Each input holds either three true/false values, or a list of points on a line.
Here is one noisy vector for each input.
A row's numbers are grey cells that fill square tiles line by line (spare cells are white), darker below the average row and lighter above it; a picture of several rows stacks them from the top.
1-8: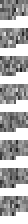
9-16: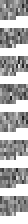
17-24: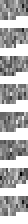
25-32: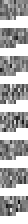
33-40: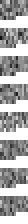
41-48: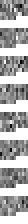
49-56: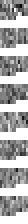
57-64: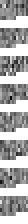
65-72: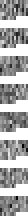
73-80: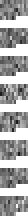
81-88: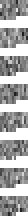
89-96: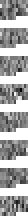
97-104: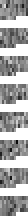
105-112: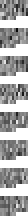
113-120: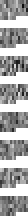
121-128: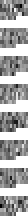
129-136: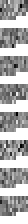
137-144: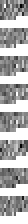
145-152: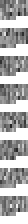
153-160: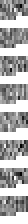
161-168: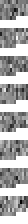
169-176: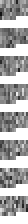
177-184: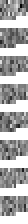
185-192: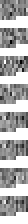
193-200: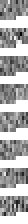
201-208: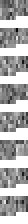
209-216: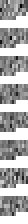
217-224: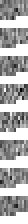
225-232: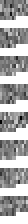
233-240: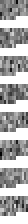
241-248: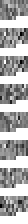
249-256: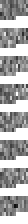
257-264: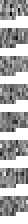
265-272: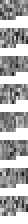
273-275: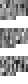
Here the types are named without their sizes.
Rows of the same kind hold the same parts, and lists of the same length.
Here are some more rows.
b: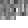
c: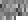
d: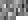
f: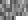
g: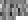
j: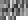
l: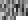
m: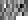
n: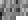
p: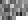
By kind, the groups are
b, c, p
d, l, m
f, g, n
j

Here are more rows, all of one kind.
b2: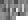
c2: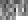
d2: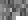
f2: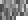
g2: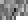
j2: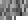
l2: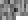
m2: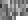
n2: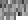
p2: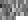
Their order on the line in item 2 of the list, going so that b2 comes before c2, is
l2, d2, j2, b2, n2, p2, c2, g2, m2, f2.
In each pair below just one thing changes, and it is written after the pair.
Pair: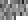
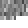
the place on the line in item 2 of the list
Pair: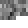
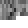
the place on the line in item 2 of the list
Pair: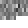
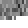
the place on the line in item 2 of the list
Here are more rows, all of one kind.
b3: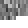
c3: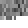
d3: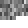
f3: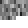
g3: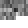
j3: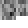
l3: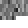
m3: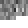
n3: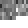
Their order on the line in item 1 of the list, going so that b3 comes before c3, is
f3, b3, d3, n3, m3, j3, g3, l3, c3.
